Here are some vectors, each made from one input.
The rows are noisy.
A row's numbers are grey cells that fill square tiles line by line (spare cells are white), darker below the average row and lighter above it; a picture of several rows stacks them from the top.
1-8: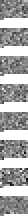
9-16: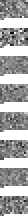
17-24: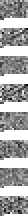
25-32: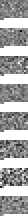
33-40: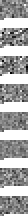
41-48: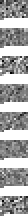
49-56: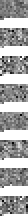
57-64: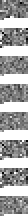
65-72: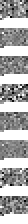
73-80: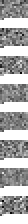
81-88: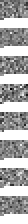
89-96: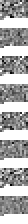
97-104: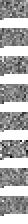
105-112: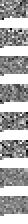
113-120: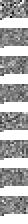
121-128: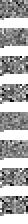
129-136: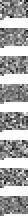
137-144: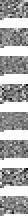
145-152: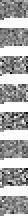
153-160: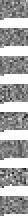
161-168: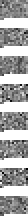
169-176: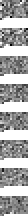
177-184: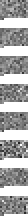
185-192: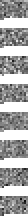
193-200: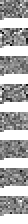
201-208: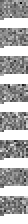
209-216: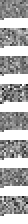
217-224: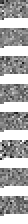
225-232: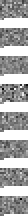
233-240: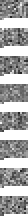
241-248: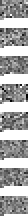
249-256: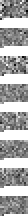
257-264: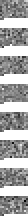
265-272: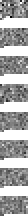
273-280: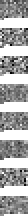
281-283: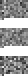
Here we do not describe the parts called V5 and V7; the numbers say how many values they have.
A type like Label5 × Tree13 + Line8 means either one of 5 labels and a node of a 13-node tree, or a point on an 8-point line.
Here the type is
Bool × V5 + List2(Line8) × V7.
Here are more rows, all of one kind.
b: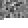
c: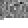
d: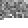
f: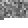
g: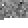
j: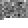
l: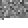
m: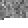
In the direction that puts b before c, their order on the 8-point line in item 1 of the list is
f, l, d, g, j, m, b, c.
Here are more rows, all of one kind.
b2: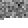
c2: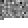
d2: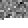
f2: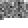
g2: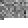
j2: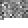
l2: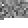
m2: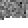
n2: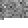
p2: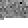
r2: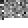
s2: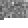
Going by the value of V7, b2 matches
g2 and r2.
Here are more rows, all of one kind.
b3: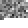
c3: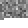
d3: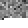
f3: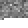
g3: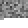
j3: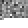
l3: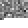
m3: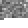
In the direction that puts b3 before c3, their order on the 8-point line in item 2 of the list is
l3, b3, m3, j3, g3, f3, d3, c3.
